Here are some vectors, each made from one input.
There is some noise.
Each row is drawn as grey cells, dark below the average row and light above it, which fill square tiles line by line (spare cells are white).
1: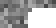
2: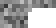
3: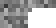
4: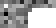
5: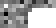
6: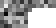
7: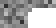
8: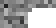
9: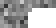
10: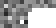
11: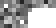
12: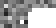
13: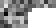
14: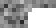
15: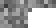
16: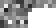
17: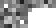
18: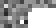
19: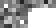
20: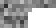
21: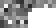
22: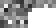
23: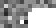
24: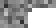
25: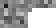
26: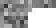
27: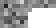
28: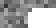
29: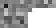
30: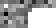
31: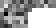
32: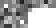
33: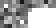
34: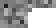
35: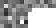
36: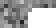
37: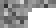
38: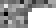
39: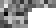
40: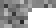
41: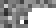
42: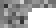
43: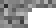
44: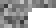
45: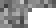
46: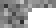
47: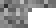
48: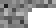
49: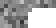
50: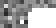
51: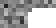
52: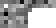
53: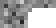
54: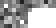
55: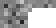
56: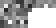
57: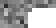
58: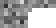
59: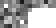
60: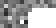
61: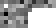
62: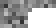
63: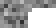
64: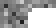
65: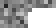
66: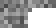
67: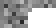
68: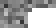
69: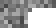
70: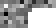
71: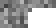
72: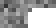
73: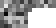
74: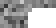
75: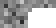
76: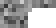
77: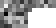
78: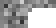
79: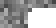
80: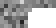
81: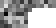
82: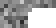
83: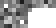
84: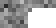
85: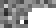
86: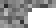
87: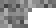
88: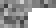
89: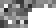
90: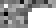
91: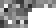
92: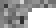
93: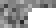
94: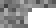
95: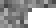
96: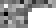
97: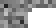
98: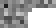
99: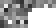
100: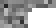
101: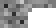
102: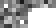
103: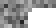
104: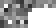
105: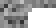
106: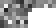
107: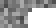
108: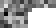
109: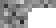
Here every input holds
either three labels (each one of 4), or one of 5 labels.
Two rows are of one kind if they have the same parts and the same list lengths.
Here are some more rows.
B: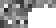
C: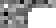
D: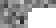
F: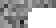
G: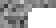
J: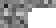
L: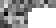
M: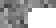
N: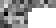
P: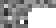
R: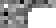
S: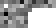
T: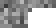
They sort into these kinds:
B, C, L, N, P, R, S
D, F, G, J, M, T

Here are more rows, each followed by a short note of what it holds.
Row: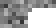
three labels (each one of 4)
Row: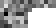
one of 5 labels
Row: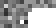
one of 5 labels
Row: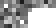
one of 5 labels
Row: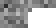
three labels (each one of 4)
